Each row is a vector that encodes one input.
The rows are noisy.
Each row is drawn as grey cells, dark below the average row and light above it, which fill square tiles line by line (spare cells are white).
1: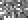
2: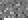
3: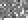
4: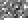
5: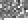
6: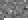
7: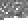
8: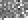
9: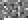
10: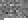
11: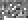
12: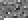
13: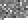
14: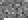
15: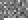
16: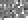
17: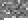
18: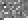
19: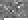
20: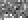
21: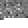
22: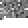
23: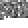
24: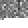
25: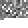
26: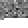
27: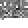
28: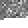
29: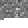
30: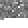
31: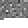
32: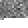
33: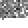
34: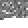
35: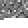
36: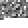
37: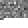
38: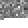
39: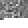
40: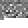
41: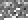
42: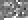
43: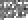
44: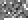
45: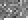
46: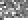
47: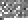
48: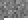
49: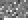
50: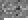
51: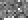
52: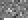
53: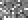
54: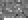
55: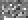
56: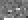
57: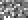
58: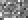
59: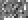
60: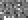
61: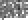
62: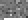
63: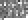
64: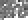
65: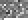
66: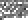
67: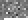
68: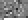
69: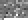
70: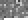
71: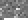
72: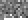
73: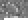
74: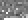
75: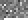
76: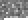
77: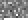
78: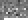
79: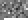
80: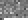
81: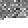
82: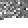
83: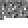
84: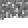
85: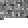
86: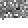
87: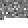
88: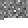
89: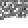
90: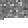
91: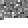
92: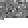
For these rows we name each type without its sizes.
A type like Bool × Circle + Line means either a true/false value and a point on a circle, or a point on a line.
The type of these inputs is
(Bool × Bool × Bool + Line) × Label.
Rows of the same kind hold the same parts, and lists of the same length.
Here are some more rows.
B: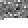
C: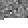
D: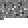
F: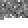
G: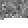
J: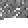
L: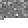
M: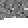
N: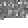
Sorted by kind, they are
B, C, L
D, F, G, J, M, N

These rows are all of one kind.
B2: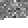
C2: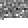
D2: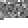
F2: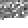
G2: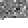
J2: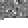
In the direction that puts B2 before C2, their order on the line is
B2, G2, D2, F2, C2, J2.
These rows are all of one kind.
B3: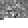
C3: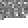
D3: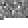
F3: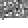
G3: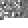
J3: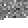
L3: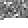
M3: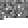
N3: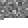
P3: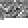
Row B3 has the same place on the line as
G3 and J3.
